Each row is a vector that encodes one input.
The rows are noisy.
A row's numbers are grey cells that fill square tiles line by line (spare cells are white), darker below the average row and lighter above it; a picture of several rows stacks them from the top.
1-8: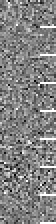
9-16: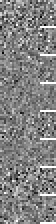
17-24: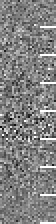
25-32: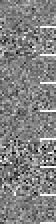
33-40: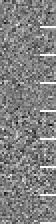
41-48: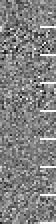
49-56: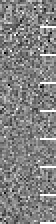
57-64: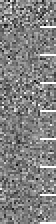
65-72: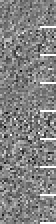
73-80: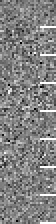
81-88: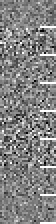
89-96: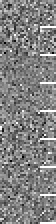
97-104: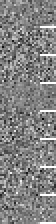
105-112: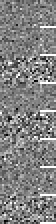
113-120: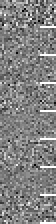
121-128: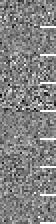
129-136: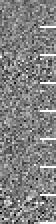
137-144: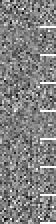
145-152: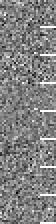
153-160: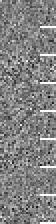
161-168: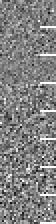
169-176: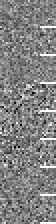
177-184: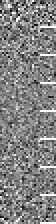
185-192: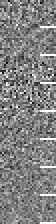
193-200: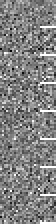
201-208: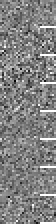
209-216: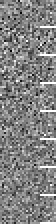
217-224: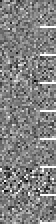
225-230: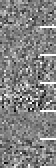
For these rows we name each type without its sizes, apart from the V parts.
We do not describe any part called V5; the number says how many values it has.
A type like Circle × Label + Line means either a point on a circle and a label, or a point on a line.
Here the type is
Line × (Line × (Tree + Unit) + V5 × V5).
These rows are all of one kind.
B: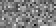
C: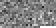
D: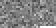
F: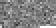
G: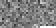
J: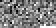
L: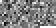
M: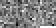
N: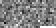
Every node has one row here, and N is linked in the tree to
F.
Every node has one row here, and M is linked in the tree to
D, F and G.
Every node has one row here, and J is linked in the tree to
C.
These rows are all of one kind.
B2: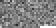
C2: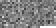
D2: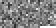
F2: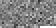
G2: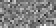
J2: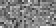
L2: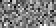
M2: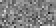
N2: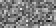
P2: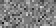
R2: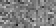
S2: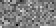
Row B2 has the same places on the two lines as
D2, F2, J2 and S2.
